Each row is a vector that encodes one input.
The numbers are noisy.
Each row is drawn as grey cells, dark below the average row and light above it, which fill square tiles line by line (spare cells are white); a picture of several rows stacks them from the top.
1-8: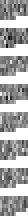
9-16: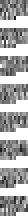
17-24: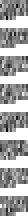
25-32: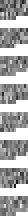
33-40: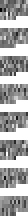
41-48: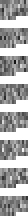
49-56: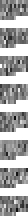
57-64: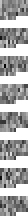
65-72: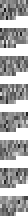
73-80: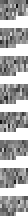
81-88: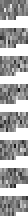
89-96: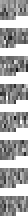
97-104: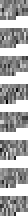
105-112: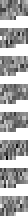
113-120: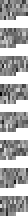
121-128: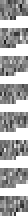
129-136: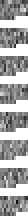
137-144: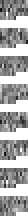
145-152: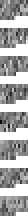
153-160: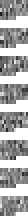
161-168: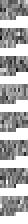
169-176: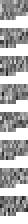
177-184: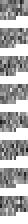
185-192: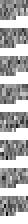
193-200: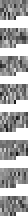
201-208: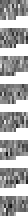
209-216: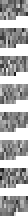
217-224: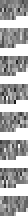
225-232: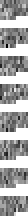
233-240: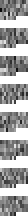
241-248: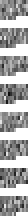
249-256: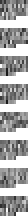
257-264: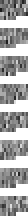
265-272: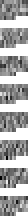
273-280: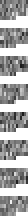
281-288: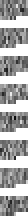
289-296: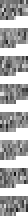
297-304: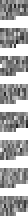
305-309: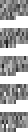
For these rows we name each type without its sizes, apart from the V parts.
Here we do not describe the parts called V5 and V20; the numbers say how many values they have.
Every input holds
a value of V20, together with either a point on a circle and a true/false value, or a value of V5.
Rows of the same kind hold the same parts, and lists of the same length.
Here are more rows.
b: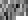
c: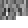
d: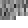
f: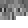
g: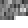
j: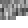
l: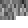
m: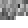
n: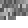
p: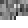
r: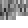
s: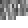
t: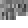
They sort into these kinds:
b, c, d, f, g, l, m, r, t
j, n, p, s

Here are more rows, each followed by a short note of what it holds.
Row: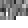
a point on a circle, a true/false value and a value of V20
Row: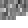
a value of V5 and a value of V20
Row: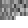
a value of V5 and a value of V20
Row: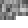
a value of V5 and a value of V20
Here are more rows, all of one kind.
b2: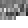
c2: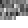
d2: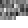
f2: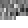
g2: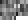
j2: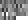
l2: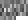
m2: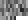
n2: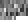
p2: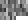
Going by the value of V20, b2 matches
c2, d2, f2 and n2.
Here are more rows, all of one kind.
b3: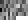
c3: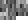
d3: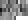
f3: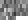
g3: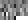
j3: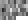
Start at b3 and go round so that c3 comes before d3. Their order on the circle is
b3, c3, g3, d3, j3, f3.
